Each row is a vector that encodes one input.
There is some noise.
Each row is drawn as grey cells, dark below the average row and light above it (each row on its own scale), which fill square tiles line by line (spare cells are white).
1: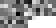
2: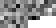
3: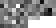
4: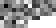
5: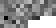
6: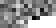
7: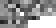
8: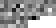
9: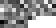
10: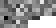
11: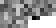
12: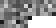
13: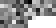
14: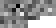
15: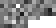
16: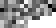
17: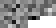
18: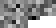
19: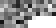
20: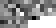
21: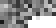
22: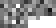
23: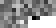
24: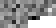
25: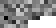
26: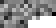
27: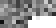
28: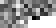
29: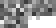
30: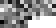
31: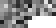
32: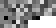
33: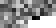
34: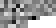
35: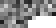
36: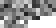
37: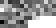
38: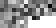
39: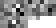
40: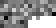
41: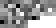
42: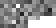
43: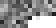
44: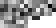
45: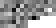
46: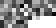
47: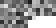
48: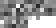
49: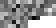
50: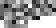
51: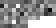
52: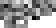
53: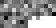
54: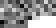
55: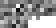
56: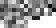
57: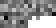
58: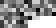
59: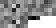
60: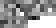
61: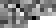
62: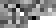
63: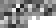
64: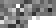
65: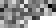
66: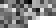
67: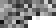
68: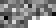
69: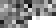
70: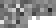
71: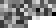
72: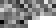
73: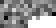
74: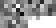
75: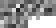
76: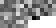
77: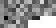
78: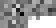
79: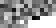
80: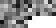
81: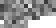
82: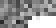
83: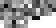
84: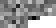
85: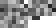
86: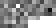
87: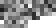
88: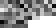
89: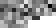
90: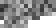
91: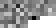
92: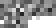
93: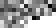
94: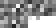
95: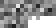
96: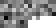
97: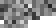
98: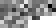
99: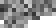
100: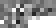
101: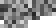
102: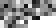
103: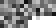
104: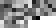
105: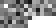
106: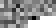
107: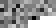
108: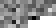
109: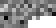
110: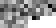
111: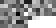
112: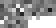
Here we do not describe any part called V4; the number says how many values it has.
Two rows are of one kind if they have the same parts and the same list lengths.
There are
2 kinds of row.
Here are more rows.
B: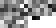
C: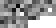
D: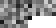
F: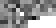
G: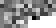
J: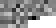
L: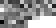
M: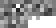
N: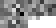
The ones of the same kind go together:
B, G, M, N
C, D, F, J, L

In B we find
a true/false value and a value of V4.
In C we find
a point on a 5-point line and a true/false value.
